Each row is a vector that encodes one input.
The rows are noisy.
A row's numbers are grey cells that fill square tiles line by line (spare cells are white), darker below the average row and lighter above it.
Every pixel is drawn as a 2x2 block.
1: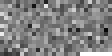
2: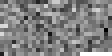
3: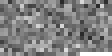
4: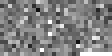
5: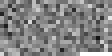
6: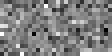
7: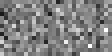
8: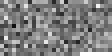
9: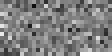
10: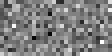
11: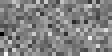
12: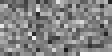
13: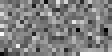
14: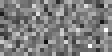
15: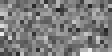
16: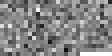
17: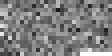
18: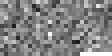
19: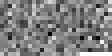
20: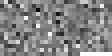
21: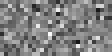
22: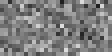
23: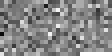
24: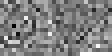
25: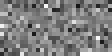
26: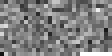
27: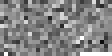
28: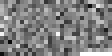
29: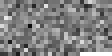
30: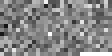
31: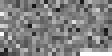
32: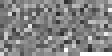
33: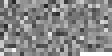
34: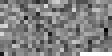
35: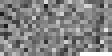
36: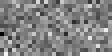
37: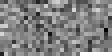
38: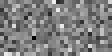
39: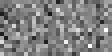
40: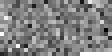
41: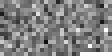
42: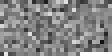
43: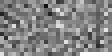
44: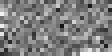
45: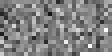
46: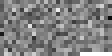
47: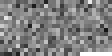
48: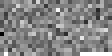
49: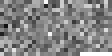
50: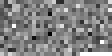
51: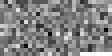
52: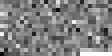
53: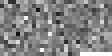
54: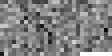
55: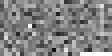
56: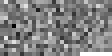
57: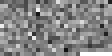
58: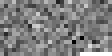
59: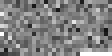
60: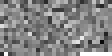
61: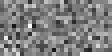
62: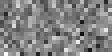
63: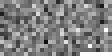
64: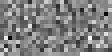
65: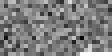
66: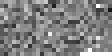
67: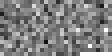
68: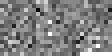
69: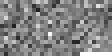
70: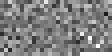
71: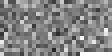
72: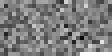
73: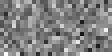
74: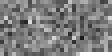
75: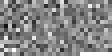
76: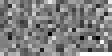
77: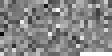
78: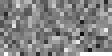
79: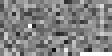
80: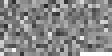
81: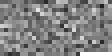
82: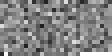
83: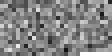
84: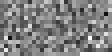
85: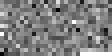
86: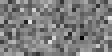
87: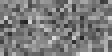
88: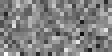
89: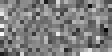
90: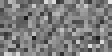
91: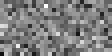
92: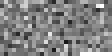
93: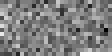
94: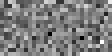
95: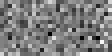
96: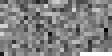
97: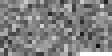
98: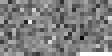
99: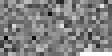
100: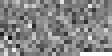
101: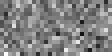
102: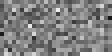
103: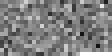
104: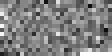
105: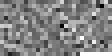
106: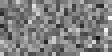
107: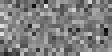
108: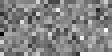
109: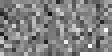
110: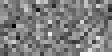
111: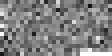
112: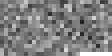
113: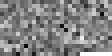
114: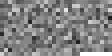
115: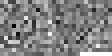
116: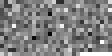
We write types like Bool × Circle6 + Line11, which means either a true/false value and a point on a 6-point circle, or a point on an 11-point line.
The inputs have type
(Bool × Bool × Bool + Line6) × (Line5 + Tree7).
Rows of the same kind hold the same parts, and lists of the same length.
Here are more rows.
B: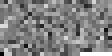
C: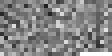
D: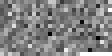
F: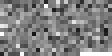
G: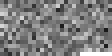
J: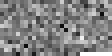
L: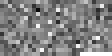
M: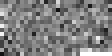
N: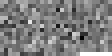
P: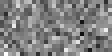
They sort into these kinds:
B, J
C, D, P
F, G, M
L, N

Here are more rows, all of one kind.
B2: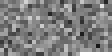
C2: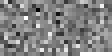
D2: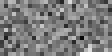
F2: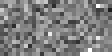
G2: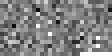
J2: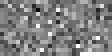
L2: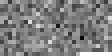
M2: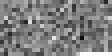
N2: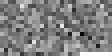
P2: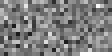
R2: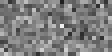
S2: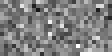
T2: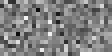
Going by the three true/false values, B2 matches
N2 and R2.
